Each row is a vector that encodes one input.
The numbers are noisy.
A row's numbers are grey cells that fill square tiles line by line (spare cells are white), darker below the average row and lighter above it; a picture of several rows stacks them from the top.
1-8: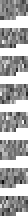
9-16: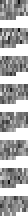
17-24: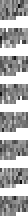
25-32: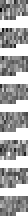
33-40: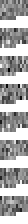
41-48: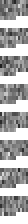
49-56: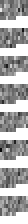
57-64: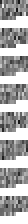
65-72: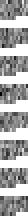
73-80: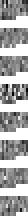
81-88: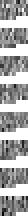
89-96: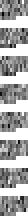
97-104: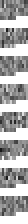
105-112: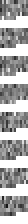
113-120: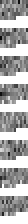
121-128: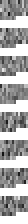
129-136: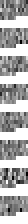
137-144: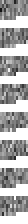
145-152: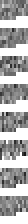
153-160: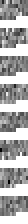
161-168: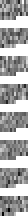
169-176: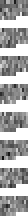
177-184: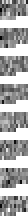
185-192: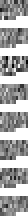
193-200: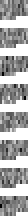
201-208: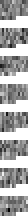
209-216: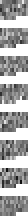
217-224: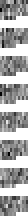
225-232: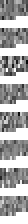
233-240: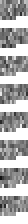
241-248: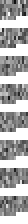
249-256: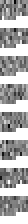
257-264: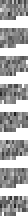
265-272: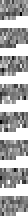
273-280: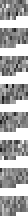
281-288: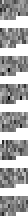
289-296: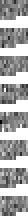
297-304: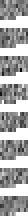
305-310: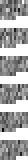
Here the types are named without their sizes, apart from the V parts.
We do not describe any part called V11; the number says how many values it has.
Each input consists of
a list of items, each a true/false value and a value of V11.
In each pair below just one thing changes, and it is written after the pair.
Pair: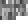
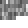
the true/false value in item 1 of the list
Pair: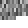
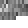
the true/false value in item 1 of the list
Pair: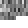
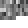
the value of V11 in item 1 of the list
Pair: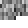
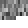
the value of V11 in item 1 of the list
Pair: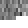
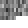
the value of V11 in item 1 of the list
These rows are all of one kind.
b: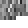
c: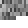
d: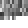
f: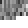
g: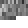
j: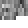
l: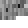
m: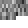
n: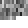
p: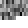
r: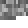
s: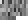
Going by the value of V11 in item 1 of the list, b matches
c, p and s.
